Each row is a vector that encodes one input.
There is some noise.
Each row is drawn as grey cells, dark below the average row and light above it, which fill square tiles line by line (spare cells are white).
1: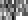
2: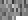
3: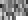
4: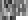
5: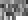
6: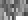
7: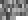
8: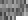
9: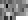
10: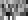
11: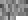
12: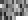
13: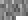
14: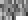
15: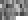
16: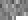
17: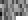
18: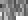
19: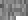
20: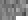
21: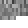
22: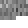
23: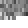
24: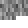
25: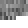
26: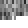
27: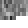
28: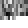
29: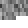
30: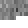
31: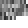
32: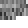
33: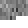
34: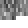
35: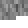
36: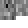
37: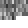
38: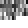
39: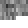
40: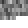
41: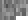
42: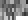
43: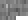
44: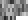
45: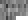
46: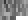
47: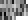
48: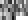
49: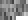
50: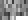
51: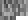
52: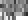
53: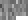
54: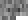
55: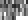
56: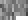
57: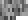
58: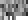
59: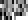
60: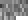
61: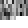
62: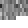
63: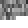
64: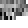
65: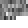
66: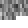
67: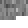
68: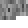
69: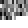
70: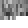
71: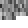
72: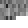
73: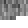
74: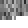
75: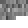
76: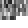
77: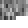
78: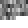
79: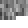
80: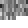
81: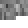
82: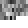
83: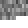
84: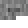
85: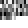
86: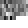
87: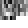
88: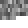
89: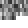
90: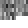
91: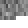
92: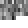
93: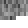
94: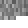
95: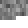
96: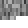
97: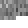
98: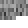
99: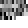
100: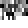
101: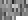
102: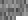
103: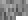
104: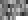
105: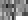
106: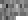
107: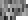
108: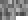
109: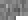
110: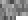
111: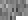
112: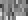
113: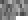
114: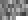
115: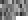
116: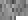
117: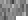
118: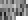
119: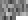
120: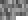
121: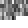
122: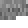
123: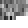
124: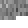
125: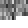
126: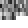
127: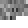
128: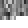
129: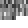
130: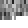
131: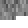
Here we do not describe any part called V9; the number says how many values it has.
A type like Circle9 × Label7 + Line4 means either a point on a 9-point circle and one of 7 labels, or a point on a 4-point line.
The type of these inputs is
Bool × Bool × Bool × (Circle8 + V9).
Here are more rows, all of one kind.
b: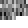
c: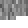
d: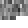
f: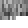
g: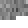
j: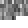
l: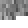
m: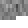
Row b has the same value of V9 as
d and j.
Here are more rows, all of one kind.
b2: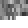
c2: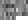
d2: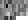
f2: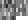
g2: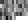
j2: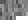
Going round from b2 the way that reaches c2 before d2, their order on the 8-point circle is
b2, f2, c2, d2, g2, j2.
